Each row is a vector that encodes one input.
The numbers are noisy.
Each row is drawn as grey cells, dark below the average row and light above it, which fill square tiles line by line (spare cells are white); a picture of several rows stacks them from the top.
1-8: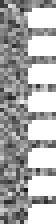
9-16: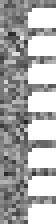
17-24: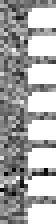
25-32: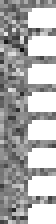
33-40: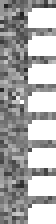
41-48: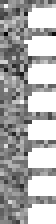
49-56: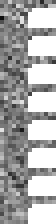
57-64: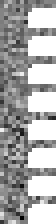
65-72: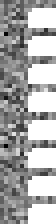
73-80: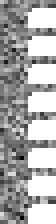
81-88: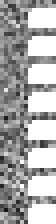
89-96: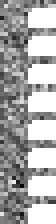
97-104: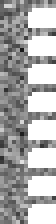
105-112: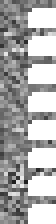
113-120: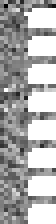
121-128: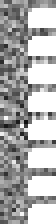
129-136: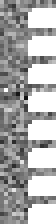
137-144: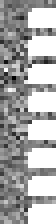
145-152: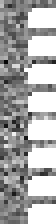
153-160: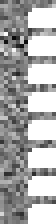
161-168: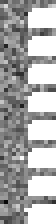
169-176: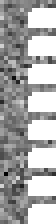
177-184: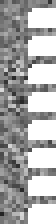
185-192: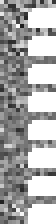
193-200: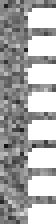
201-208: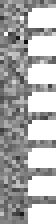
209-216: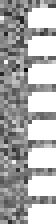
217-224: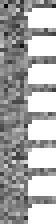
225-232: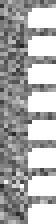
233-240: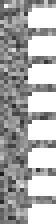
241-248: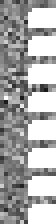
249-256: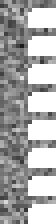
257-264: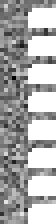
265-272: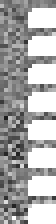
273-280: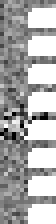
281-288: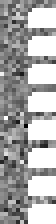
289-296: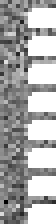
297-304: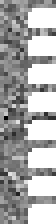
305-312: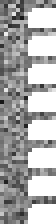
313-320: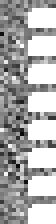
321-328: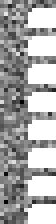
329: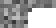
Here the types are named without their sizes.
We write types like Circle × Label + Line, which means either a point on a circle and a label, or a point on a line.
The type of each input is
Bool × Line.
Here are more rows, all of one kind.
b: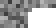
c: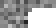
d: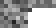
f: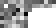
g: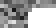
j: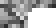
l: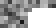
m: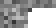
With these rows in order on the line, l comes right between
b and j.
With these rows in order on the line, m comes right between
d and g.
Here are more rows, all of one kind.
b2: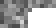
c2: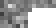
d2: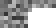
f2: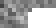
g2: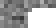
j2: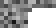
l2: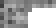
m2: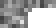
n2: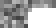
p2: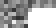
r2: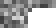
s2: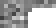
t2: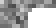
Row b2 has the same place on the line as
r2 and t2.
